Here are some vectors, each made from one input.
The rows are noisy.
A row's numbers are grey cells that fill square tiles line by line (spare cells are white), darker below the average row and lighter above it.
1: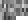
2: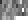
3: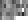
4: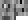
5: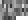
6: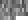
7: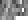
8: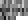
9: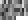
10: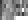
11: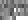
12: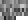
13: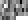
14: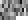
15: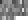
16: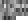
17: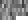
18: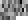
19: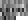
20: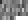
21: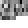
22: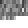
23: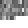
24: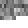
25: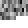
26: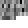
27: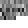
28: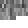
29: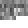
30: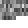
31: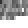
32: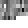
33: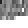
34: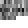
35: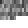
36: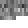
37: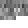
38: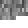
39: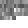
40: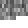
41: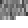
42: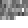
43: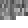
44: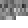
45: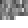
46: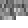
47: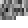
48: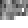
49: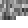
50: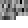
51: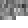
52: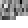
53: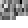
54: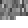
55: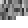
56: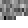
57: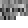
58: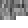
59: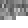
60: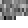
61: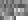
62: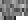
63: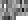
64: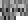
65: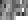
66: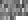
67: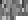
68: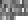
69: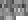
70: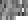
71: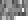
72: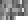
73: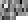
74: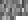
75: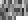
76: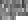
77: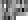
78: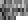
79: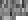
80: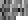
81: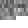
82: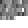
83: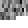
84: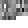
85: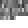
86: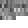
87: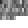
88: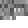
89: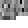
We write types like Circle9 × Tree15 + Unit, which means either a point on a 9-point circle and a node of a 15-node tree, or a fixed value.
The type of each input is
Circle9 + Line8.
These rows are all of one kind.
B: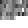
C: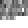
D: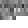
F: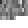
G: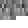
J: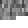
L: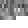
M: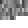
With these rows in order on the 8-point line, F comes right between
C and M.
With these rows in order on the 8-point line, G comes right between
J and L.
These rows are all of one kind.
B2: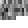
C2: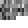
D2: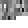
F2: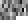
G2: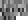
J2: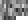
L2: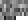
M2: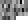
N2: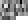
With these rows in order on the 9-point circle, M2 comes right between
D2 and N2.
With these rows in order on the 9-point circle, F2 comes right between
B2 and N2.
